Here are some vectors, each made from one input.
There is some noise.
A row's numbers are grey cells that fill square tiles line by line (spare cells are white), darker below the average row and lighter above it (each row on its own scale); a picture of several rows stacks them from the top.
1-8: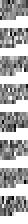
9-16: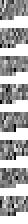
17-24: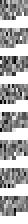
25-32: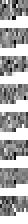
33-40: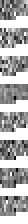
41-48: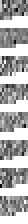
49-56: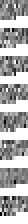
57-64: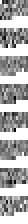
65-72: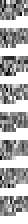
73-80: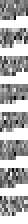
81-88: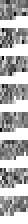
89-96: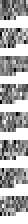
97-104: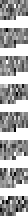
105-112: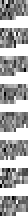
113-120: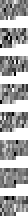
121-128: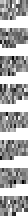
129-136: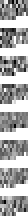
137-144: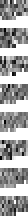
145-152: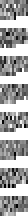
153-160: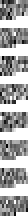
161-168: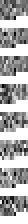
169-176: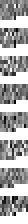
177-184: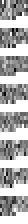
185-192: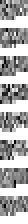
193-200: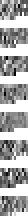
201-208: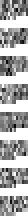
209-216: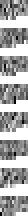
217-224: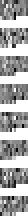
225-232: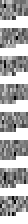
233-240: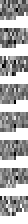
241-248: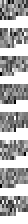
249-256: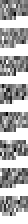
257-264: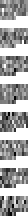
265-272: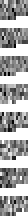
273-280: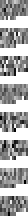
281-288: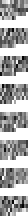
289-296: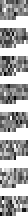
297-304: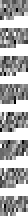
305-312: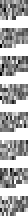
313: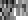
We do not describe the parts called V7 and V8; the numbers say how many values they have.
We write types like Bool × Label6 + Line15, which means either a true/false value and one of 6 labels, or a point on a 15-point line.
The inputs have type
Bool × (Line5 + V8) + V7.
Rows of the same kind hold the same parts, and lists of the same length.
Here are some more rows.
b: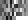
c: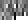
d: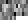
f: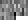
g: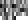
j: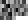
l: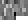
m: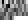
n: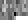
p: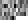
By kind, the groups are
b, g, p
c, d, f, l, n
j, m

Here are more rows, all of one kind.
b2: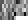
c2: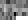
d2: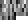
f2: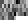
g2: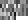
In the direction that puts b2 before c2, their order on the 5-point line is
g2, d2, f2, b2, c2.
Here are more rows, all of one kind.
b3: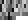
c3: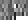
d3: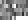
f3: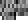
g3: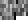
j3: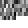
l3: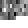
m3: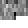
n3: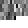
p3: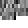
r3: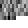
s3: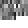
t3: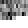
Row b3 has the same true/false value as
g3, l3 and r3.
